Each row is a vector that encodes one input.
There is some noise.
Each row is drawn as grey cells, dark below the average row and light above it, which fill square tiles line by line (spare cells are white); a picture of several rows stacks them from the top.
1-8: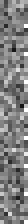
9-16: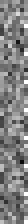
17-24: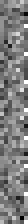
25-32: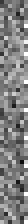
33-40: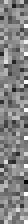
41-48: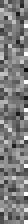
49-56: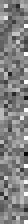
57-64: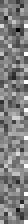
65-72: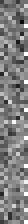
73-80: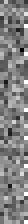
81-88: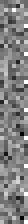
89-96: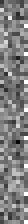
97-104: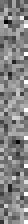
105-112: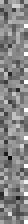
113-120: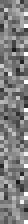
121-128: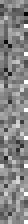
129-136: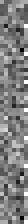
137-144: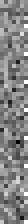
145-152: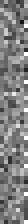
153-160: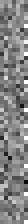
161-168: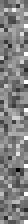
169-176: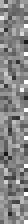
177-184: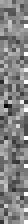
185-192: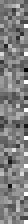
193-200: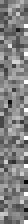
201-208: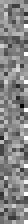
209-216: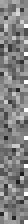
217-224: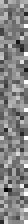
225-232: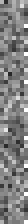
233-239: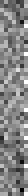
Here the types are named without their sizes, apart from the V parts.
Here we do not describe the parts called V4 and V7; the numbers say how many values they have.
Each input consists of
either a value of V4 and a value of V7, or a list of points on a line.
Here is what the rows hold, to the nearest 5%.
About 20% of them hold a value of V4 and a value of V7. The rest are lists of points on a line.
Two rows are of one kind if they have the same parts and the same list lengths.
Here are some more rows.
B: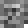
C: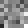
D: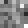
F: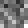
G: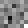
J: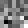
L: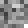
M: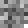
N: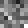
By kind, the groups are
B, M
C, L
D, G
F, N
J

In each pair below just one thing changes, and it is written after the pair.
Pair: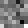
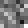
the value of V7
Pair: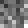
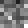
the value of V4
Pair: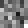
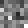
the value of V4
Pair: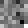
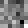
the value of V4
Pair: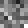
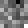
the value of V7
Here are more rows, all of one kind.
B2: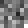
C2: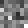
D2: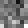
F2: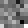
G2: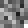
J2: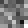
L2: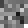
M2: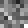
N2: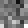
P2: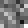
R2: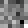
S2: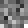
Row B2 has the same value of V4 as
D2, N2 and S2.
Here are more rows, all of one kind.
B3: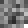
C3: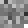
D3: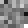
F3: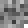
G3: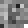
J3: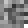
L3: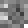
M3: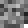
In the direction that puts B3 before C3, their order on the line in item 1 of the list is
B3, G3, L3, J3, F3, C3, D3, M3.
